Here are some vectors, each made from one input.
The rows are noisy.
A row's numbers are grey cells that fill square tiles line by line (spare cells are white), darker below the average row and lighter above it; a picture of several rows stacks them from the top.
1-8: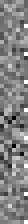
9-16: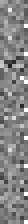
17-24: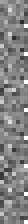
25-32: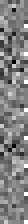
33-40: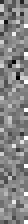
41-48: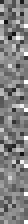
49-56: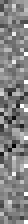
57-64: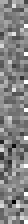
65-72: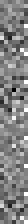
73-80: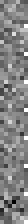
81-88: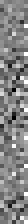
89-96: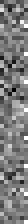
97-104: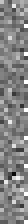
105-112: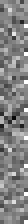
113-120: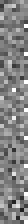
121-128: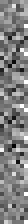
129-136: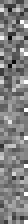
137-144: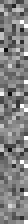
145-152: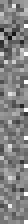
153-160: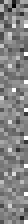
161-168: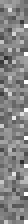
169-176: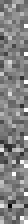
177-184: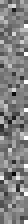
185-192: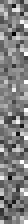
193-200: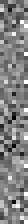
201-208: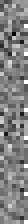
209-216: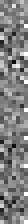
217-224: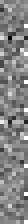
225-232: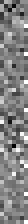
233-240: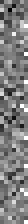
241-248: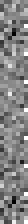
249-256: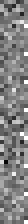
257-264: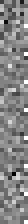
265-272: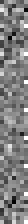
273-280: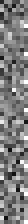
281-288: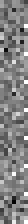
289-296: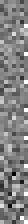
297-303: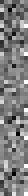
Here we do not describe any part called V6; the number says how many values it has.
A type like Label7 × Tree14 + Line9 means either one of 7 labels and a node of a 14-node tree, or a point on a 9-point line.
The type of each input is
Circle8 × List2(V6) + List2(Line7).
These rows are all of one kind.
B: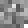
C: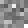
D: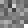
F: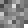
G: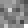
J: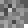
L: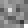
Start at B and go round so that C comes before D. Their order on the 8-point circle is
B, C, D, J, G, L, F.
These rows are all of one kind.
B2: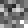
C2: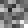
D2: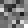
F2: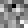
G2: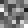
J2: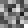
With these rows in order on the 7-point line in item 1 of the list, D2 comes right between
B2 and F2.
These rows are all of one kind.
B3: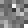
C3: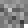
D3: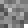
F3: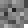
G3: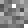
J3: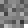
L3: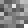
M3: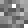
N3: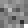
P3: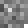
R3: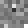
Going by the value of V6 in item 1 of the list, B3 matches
G3, J3 and M3.
